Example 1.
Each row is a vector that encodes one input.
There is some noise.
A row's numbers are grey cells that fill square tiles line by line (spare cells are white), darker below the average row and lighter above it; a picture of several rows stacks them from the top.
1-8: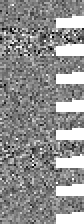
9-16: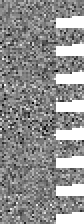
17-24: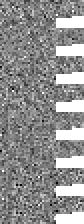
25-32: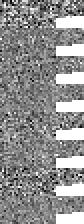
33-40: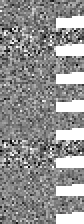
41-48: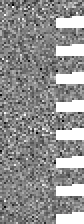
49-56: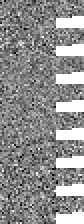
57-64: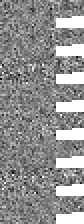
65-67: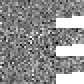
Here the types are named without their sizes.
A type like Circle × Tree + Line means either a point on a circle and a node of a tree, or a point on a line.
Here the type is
Circle × Tree + Unit.
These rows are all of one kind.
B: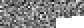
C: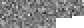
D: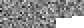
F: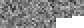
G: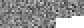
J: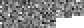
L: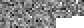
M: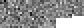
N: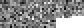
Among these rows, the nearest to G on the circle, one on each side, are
B and L.
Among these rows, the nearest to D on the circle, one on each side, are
J and M.
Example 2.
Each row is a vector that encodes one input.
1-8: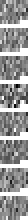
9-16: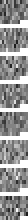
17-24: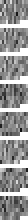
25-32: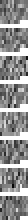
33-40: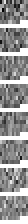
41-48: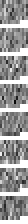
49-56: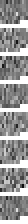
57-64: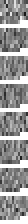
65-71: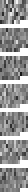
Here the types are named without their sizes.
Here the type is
Circle + Tree.
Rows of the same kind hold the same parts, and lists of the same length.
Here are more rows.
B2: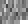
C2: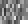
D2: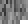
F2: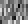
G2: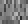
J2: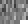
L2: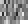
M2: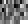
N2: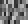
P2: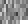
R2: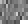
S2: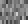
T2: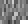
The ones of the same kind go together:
B2, F2, L2, P2
C2, D2, G2, J2, M2, N2, R2, S2, T2

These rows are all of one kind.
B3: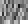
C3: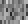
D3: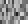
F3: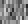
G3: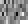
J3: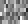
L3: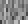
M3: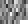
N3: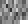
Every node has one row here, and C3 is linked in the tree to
F3 and L3.
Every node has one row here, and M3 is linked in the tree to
N3.
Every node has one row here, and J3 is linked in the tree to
D3 and N3.
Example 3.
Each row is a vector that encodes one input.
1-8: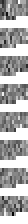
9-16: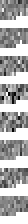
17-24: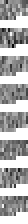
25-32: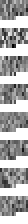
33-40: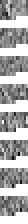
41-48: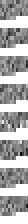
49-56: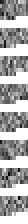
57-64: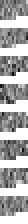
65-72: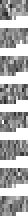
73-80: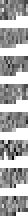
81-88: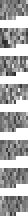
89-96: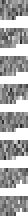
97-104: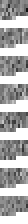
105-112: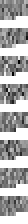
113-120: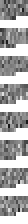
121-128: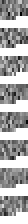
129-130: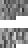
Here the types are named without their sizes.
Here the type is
Circle + Tree + Unit.
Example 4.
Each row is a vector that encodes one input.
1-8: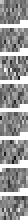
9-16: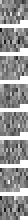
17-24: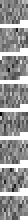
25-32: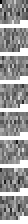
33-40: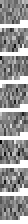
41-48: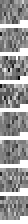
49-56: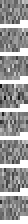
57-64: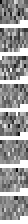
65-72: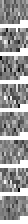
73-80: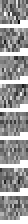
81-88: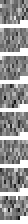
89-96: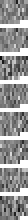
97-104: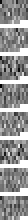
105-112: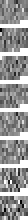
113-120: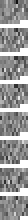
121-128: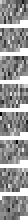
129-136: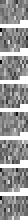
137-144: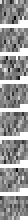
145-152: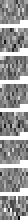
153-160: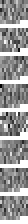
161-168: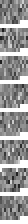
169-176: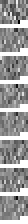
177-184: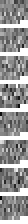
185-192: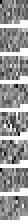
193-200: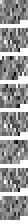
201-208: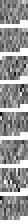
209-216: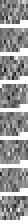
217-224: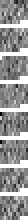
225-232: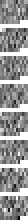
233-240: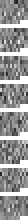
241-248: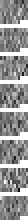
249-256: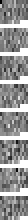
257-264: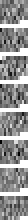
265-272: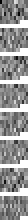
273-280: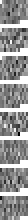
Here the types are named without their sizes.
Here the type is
Bool × (Tree + Unit).
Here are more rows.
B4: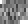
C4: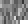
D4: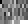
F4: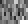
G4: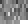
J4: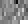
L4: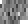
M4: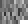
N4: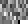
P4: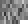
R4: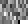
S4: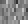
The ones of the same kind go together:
B4, C4, D4, F4, G4, J4, L4, M4, P4, S4
N4, R4

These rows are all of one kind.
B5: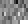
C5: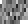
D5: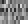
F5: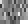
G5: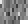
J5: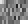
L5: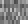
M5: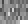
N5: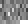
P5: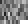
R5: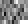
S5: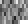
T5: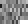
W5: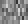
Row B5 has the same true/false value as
D5, M5, N5 and W5.
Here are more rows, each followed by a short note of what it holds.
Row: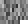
a node of a tree and a true/false value
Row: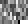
a true/false value
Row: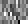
a true/false value
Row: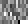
a true/false value
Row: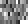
a true/false value
